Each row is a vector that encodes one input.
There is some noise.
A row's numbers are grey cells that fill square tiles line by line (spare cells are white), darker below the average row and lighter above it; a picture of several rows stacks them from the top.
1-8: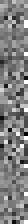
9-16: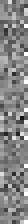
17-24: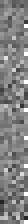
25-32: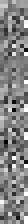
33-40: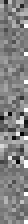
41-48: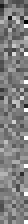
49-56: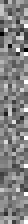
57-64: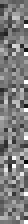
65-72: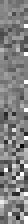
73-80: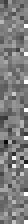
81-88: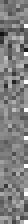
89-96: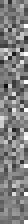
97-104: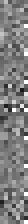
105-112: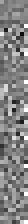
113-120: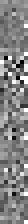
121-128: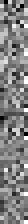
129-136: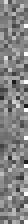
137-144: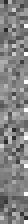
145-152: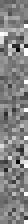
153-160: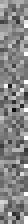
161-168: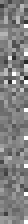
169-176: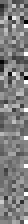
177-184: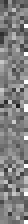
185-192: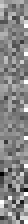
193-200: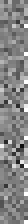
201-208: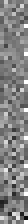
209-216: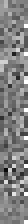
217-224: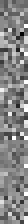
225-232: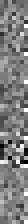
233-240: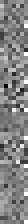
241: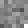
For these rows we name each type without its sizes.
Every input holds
a node of a tree, together with either a node of a tree, or five true/false values.
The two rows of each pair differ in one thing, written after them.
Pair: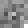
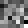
the node of the tree
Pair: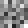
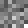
the node of the tree
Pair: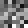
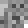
one of the five true/false values
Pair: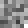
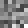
one of the five true/false values
